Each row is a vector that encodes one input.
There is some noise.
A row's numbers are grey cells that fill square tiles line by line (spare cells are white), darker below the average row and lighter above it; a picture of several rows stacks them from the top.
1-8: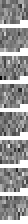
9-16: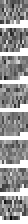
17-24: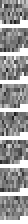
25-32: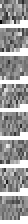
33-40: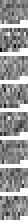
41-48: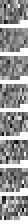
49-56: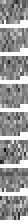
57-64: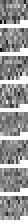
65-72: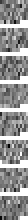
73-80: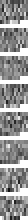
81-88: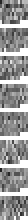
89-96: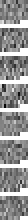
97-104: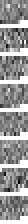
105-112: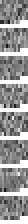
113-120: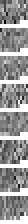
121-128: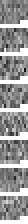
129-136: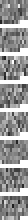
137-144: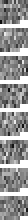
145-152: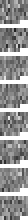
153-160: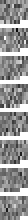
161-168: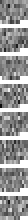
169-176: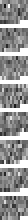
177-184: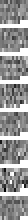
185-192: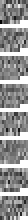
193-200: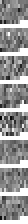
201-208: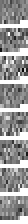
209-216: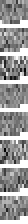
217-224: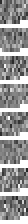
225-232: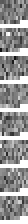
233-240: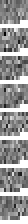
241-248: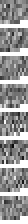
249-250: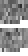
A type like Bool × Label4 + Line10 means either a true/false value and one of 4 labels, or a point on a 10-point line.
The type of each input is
Circle6 × ((Circle6 + Unit) × Line4 + Tree13).
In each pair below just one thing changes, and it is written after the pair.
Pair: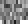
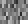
the place on the 4-point line
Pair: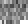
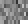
the place on the 6-point circle
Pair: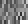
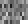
the place on the 4-point line
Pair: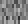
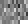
the place on the 4-point line
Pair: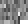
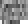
the place on the 6-point circle
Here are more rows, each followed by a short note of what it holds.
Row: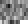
a point on each of two 6-point circles and a point on a 4-point line
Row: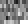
a point on a 6-point circle and a point on a 4-point line
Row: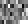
a point on a 6-point circle and a node of a 13-node tree
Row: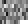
a point on a 6-point circle and a node of a 13-node tree
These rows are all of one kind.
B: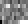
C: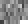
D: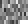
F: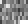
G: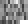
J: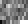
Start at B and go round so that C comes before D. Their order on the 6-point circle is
B, J, G, C, D, F.
